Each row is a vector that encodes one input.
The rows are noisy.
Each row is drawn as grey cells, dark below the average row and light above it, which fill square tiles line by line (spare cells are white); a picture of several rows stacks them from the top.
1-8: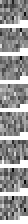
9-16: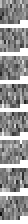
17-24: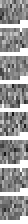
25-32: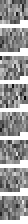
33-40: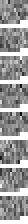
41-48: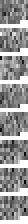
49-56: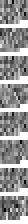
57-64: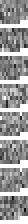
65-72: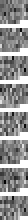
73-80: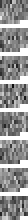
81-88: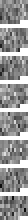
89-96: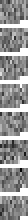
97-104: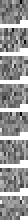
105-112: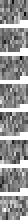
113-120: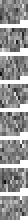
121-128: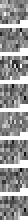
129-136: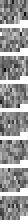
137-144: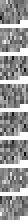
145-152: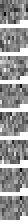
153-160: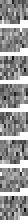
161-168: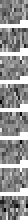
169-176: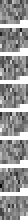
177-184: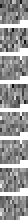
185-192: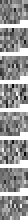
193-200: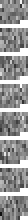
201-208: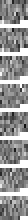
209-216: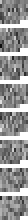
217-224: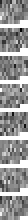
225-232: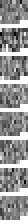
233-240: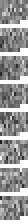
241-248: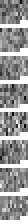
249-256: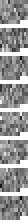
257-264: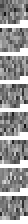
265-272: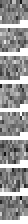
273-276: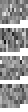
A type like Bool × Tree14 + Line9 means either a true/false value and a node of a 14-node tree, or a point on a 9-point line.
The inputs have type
Bool × Bool × Bool × Bool + Label5 + Line10.
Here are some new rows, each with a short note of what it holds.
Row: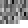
a point on a 10-point line
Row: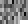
a point on a 10-point line
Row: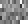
four true/false values
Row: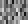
a point on a 10-point line
